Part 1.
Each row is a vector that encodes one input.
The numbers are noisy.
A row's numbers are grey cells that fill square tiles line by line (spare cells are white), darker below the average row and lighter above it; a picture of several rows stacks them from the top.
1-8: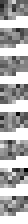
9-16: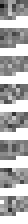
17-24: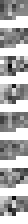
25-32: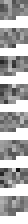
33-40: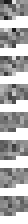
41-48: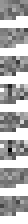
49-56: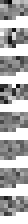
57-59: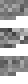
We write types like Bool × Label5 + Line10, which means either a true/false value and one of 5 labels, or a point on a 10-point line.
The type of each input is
Line7 + Line8.
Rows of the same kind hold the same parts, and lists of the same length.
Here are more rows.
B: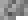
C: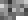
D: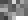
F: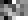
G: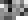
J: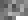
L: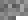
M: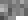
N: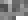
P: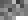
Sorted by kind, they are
B, C, D, F, G, M, P
J, L, N

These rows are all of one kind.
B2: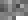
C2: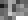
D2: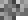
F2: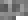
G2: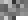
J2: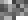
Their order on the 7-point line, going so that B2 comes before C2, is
B2, J2, D2, G2, C2, F2.
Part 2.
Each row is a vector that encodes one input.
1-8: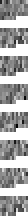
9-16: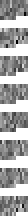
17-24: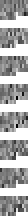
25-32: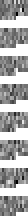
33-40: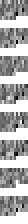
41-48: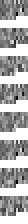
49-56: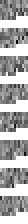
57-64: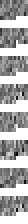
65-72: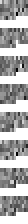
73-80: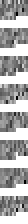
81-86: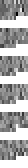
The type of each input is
(Bool × Bool × Bool + Unit) × Line6.
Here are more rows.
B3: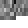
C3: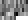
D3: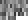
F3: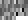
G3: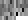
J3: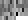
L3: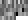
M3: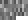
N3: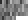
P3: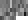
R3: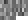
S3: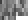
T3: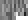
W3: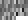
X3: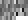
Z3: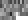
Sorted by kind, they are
B3, D3, M3, N3, P3, R3, S3, T3, Z3
C3, F3, G3, J3, L3, W3, X3

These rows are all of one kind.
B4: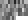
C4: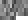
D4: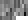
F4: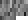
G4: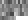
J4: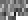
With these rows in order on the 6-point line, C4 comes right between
F4 and J4.
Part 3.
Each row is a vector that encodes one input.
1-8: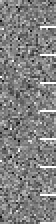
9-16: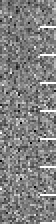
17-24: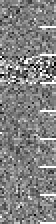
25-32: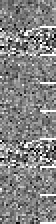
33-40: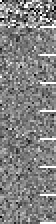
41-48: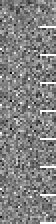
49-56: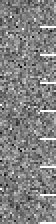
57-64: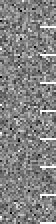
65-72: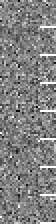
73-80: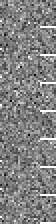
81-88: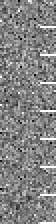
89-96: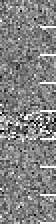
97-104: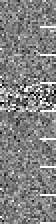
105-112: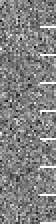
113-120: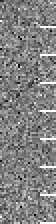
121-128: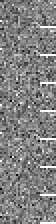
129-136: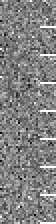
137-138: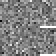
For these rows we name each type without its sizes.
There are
3 kinds of row.
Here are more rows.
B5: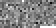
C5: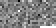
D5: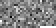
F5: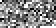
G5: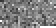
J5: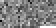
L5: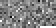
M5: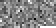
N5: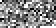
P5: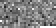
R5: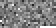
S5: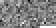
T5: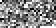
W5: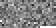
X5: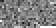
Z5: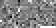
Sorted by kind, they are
B5, C5, J5, S5
D5, G5, L5, M5, P5, R5, W5, X5, Z5
F5, N5, T5

